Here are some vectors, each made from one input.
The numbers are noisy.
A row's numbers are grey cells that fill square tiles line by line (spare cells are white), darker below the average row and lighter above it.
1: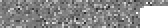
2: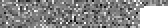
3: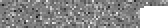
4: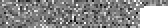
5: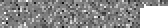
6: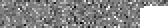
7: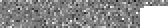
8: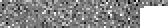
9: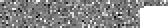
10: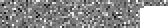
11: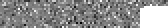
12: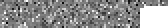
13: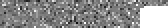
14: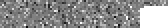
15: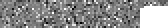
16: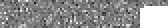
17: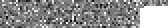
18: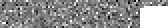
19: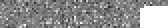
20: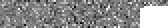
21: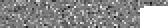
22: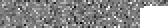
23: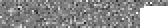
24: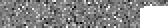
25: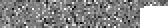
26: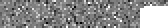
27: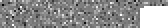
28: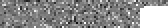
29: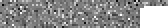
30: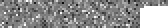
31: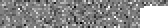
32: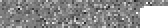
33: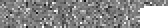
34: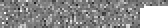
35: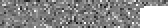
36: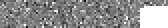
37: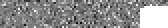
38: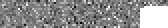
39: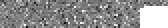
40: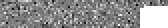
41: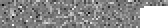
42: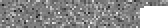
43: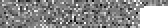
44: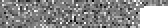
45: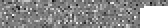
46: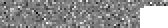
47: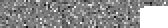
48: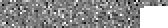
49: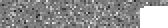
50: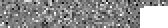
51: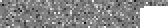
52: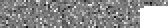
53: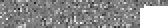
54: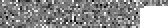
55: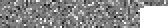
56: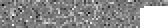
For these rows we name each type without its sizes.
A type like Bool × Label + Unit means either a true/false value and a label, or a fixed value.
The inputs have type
(Bool × Bool × Bool + Unit) × Line.
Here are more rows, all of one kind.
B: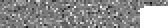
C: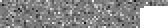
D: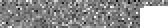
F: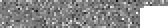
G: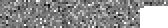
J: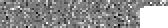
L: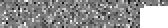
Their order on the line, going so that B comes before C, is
G, J, B, C, F, D, L.
